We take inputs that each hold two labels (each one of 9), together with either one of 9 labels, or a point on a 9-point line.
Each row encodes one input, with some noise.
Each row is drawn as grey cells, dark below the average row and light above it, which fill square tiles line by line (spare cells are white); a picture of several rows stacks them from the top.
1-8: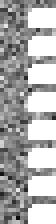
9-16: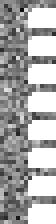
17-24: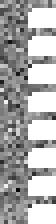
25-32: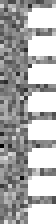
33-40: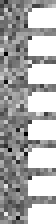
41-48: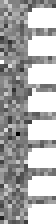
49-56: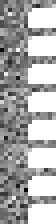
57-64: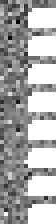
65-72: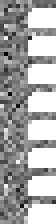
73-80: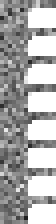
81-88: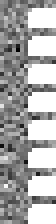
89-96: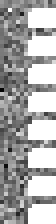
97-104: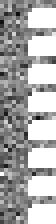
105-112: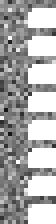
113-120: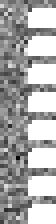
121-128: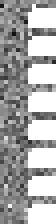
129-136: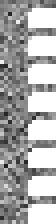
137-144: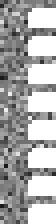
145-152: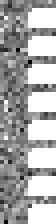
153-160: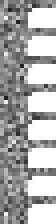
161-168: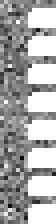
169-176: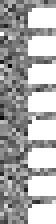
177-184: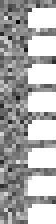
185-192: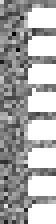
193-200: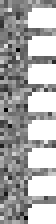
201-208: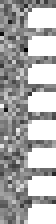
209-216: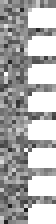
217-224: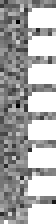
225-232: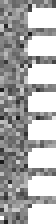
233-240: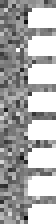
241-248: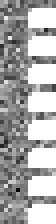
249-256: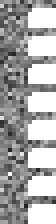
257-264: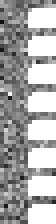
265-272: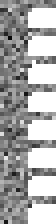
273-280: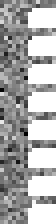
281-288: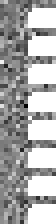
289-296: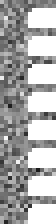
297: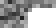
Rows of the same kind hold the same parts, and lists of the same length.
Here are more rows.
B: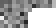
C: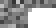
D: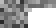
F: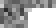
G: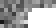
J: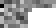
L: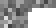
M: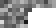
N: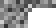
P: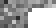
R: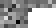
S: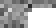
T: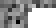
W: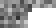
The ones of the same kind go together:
B, J, M, N, P, R, T
C, D, F, G, L, S, W

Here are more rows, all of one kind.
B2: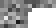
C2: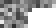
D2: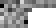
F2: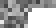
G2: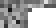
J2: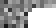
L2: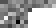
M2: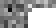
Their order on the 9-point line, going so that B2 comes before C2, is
M2, G2, B2, F2, J2, L2, C2, D2.
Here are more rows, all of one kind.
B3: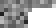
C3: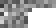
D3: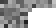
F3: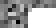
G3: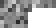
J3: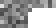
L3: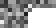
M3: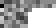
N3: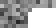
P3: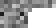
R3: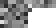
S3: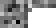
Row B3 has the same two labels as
J3, N3 and P3.
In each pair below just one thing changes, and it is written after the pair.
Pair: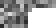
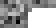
the place on the 9-point line
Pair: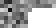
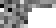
the place on the 9-point line
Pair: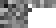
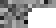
the place on the 9-point line
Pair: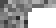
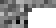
one of the two labels
